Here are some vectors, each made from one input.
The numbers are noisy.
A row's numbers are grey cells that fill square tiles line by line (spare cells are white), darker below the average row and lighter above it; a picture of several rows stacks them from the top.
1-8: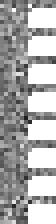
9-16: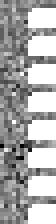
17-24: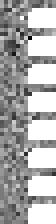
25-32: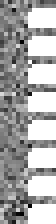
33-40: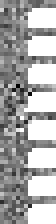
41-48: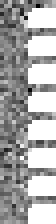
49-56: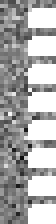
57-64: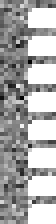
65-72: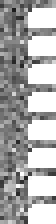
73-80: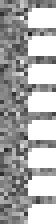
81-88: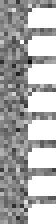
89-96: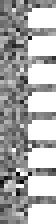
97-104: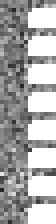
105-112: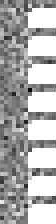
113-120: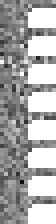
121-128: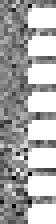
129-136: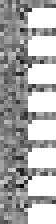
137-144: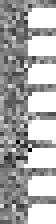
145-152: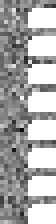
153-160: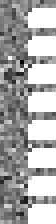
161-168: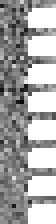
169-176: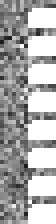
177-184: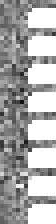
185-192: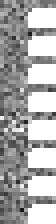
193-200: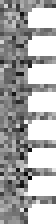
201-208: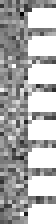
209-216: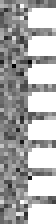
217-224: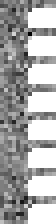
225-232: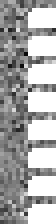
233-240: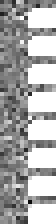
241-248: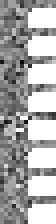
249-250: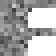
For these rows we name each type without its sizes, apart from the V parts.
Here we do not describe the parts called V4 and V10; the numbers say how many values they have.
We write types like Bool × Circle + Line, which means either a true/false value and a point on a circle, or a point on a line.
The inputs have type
(Bool × V10 + Unit) × (Line + V4).
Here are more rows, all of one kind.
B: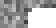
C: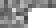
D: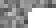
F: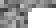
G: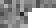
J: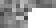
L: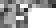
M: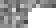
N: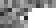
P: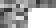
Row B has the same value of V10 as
D, G and P.
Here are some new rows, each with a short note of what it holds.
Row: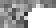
a point on a line, a true/false value and a value of V10
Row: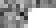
a true/false value, a value of V4 and a value of V10
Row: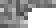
a true/false value, a value of V4 and a value of V10
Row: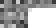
a point on a line
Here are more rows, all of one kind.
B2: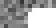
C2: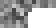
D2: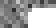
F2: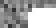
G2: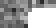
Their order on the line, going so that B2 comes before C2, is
B2, C2, D2, F2, G2.
